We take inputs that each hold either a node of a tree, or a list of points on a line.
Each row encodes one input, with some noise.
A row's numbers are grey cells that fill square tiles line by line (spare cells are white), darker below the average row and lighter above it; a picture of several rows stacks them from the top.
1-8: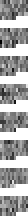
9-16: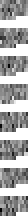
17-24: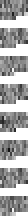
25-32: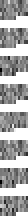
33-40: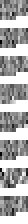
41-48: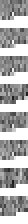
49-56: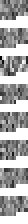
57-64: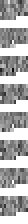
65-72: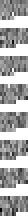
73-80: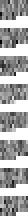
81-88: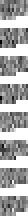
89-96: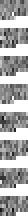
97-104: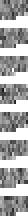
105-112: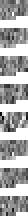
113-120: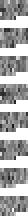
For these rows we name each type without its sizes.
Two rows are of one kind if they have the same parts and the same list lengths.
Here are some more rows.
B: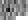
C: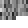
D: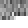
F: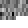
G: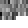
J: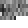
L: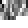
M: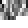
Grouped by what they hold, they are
B, D
C, F, G
J
L, M

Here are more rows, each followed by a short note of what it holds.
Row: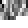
the empty list
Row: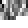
the empty list
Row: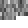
a list of one item
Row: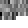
a node of a tree
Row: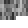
a node of a tree
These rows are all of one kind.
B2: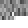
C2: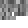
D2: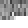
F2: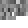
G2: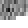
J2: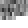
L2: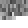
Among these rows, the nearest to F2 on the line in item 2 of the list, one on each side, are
B2 and C2.
